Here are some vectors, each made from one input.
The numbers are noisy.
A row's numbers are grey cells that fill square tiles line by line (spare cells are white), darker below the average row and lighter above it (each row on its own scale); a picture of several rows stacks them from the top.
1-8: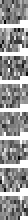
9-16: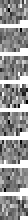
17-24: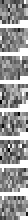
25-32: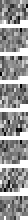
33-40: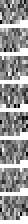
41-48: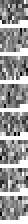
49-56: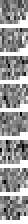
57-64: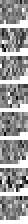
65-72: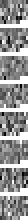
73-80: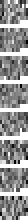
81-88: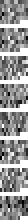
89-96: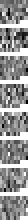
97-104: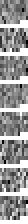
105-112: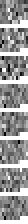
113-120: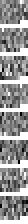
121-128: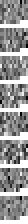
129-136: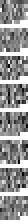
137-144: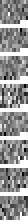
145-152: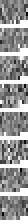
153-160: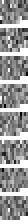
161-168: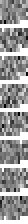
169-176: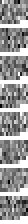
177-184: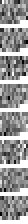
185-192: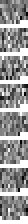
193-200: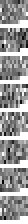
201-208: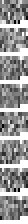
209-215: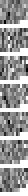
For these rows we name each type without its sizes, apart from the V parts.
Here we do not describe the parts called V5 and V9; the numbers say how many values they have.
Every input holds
a true/false value and a value of V9, together with either a point on a line, or a value of V5.
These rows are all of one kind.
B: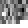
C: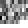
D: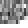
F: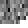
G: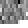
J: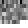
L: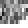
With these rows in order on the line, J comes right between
C and G.
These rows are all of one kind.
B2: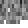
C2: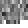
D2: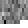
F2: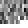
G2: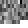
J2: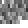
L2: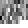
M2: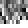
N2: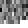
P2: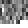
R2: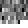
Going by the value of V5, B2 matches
C2, N2, P2 and R2.
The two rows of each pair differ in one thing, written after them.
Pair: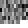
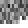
the true/false value
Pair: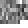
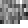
the value of V5
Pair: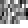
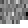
the true/false value
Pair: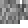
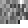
the value of V5
